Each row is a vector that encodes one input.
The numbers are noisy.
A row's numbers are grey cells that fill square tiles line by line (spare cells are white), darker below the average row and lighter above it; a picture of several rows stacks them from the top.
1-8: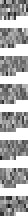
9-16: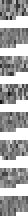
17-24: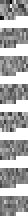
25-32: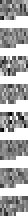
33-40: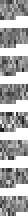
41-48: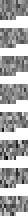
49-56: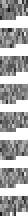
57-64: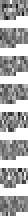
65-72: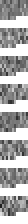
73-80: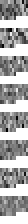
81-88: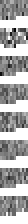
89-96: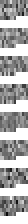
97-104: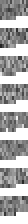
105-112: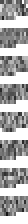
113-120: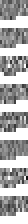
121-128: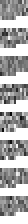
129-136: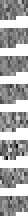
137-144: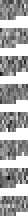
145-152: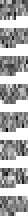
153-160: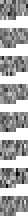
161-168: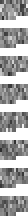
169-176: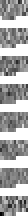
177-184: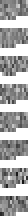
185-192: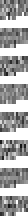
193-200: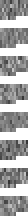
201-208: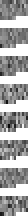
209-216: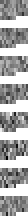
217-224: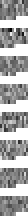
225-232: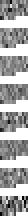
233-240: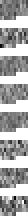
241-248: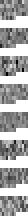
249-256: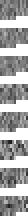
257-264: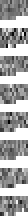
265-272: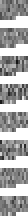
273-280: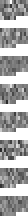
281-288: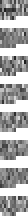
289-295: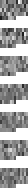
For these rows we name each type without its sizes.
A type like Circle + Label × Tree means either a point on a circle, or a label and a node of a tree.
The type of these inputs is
Bool × Bool × Bool + Circle.
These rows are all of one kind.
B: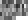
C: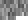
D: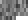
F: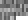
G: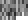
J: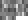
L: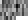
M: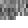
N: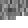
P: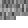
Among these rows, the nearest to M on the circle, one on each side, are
D and J.
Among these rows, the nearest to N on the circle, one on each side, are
C and G.
